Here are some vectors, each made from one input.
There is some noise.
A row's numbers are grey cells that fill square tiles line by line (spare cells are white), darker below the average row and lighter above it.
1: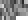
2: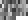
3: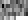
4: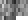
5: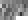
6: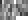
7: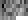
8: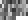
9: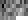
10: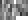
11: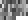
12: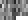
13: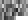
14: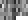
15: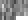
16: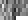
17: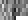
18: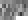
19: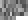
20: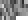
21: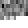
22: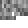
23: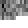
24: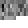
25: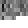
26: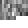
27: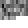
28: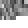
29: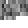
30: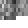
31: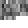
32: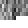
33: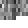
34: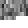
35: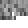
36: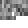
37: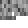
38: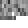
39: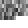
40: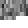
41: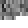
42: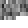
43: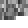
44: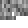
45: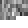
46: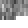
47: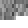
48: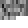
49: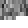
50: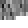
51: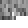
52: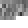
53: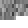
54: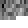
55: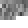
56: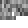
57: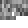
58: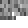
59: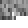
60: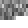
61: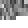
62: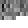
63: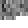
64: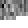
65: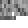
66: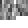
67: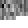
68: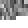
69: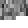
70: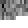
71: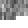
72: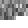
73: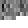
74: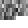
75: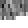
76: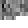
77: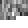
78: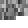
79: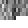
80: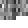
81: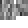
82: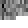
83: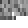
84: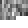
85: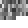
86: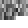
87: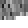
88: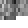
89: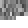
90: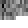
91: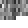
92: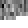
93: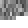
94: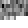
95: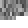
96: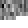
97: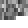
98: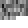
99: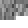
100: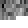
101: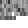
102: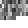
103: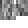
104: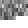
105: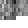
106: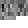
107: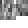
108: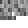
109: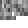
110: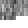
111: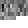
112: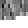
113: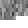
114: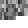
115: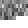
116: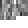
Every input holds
either a point on an 8-point line, or a node of an 11-node tree, or a node of a 12-node tree.
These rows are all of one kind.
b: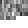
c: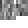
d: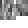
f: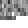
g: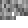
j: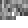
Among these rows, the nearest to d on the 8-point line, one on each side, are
b and c.
